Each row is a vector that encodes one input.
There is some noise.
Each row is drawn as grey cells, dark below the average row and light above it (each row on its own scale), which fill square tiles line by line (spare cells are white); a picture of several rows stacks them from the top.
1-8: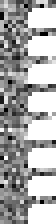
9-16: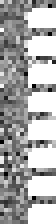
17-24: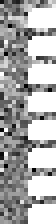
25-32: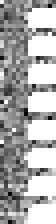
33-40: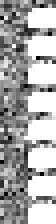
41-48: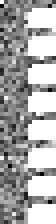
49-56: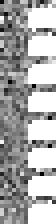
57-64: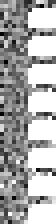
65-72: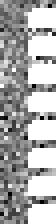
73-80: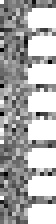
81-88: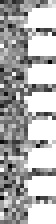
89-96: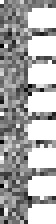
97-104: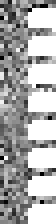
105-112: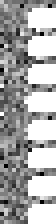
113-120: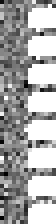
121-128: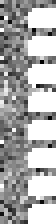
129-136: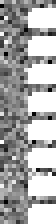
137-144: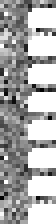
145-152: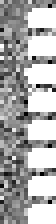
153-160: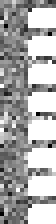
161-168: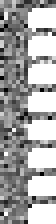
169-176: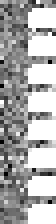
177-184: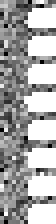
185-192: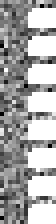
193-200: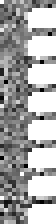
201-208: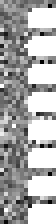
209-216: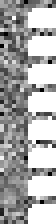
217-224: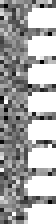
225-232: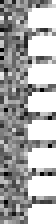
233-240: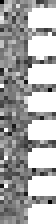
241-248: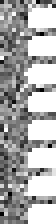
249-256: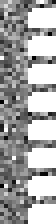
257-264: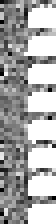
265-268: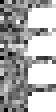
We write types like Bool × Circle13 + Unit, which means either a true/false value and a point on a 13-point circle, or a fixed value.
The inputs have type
Line5 × (Tree7 + Unit) + Line10.
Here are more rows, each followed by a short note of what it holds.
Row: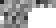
a point on a 10-point line
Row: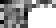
a point on a 10-point line
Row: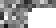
a point on a 5-point line
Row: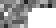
a point on a 5-point line
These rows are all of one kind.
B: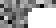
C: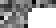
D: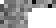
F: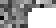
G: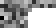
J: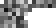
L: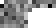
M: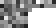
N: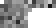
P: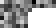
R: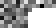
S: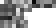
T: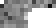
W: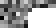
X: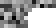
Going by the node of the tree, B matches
G, L, R and X.
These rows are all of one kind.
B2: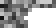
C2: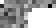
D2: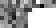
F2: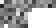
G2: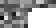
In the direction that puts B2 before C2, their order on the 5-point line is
D2, G2, B2, F2, C2.
